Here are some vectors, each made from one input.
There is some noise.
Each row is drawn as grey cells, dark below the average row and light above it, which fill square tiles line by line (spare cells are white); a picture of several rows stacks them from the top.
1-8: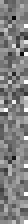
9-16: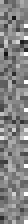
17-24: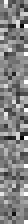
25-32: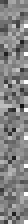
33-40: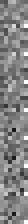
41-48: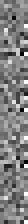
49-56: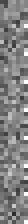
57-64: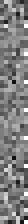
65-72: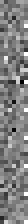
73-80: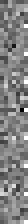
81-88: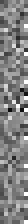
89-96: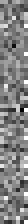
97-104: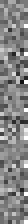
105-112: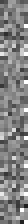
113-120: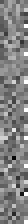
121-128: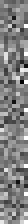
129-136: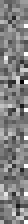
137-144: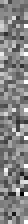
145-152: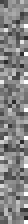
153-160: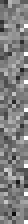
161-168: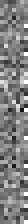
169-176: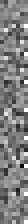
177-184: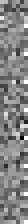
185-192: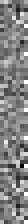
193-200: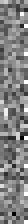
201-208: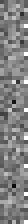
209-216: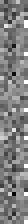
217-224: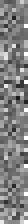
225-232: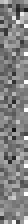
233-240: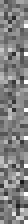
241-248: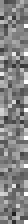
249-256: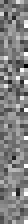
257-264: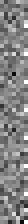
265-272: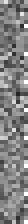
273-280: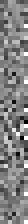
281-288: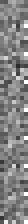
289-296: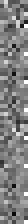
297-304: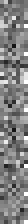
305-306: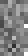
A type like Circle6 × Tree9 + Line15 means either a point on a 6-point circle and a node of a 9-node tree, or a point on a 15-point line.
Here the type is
Bool × Bool × Bool + List2(Line8).
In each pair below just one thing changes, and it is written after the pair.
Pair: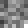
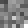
the place on the 8-point line in item 2 of the list
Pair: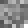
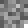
the place on the 8-point line in item 1 of the list
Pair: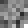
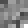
the place on the 8-point line in item 1 of the list
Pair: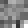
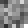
the place on the 8-point line in item 2 of the list
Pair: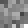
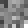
the place on the 8-point line in item 1 of the list
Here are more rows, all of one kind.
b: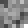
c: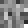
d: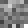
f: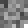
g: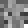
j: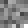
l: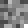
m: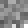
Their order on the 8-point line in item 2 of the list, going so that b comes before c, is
d, l, j, f, b, g, m, c.
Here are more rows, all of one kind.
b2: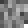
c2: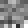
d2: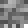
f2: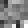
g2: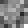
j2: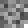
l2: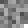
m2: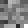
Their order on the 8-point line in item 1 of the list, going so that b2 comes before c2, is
b2, m2, d2, l2, c2, f2, g2, j2.
